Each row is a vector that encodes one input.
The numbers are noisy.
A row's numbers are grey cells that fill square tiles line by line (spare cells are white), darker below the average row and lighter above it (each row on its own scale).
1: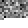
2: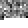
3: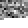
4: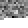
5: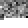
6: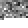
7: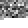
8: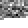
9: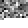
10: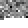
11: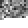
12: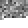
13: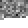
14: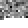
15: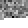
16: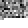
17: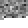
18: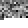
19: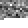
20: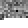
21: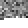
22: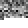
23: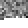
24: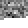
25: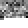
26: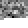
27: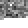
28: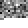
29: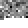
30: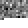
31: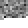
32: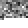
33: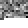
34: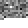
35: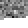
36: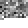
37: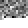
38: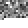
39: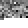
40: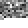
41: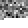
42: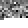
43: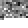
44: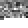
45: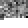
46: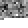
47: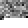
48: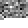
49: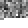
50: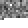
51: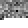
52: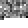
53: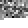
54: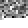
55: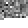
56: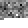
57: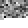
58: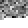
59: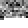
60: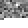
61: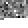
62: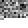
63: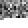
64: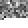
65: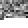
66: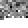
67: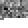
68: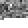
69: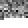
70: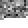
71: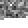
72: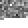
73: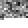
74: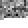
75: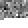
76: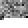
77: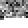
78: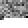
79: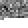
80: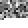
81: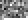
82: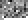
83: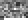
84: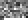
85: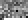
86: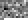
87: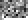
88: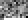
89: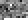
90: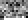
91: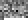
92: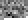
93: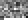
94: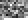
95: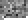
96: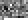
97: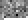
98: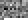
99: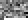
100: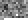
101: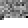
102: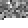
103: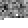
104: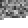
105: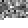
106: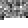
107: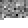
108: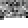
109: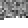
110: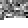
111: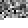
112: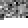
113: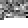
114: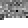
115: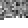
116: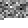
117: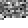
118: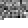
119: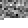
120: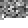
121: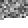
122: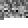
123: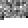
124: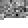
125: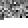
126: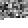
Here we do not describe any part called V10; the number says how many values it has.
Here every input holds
either one of 12 labels, or three true/false values and a value of V10.
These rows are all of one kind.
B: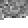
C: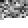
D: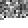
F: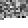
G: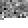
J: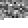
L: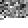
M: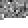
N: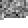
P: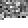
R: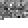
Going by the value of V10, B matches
F and P.
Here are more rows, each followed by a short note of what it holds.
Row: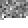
three true/false values and a value of V10
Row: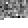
three true/false values and a value of V10
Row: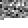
three true/false values and a value of V10
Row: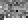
one of 12 labels
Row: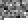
three true/false values and a value of V10
